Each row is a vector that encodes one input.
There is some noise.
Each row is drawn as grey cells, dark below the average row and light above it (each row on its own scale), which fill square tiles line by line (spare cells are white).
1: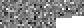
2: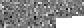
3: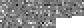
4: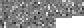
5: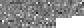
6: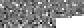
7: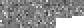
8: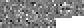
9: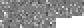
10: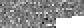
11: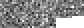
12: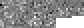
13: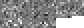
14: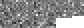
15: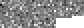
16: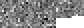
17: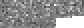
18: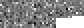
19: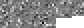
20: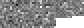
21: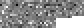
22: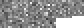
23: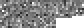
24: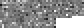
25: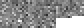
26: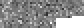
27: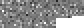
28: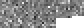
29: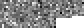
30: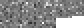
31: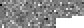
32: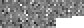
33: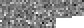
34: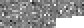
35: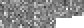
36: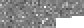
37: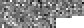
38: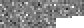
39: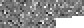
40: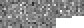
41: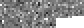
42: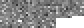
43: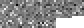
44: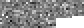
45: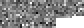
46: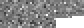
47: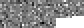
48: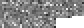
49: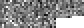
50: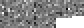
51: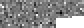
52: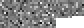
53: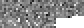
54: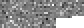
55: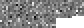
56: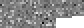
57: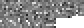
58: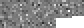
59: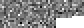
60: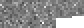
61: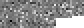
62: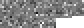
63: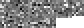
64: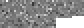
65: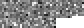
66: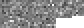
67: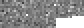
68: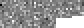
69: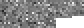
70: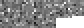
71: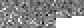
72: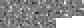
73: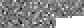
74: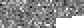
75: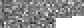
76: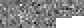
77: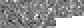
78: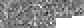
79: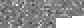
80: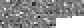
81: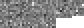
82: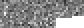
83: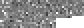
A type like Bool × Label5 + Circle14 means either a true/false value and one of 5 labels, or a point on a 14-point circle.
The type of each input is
Bool × Bool × Bool × Line6 × (Tree8 + Unit).
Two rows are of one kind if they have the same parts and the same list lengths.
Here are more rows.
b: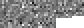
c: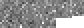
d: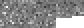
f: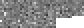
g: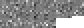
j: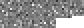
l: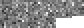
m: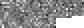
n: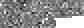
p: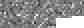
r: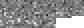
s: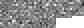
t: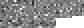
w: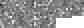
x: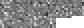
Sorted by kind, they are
b, c, l, n, p, s, t
d, f, g, j, m, r, w, x

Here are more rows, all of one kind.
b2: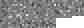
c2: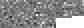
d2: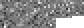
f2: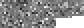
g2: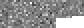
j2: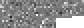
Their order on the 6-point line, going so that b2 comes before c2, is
d2, f2, g2, b2, c2, j2.
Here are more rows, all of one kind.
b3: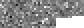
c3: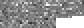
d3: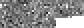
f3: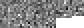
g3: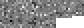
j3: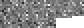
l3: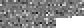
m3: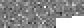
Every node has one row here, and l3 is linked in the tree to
d3 and f3.
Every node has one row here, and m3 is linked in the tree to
j3.
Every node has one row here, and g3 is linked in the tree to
c3 and f3.
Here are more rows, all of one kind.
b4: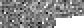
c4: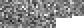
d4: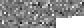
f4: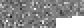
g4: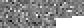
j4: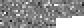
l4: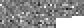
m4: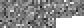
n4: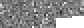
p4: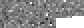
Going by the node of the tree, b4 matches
j4 and m4.
